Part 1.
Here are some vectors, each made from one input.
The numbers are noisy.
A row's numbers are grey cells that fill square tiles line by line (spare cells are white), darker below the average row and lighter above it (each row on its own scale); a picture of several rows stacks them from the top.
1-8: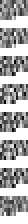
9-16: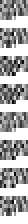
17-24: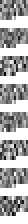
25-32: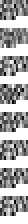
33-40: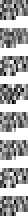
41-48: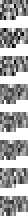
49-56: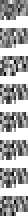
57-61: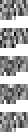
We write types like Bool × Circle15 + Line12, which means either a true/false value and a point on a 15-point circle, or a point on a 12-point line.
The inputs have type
Line10.
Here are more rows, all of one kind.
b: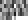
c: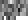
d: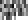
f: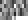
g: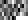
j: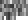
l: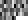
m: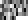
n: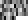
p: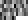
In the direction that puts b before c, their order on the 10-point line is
f, b, d, j, c, g, l, p, n, m.
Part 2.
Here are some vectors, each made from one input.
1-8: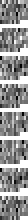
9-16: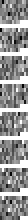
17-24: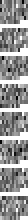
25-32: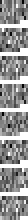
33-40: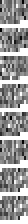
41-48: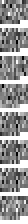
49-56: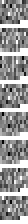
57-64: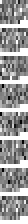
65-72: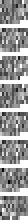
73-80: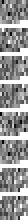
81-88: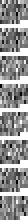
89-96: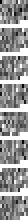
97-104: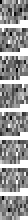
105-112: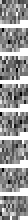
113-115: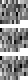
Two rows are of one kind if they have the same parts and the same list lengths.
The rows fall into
2 kinds.
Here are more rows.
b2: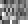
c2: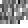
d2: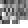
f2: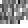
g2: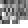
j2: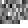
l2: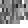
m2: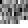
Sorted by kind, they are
b2, d2, g2
c2, f2, j2, l2, m2

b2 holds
a fixed value.
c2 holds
three true/false values.
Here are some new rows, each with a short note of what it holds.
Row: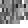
three true/false values
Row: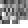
a fixed value
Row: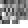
a fixed value
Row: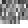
three true/false values
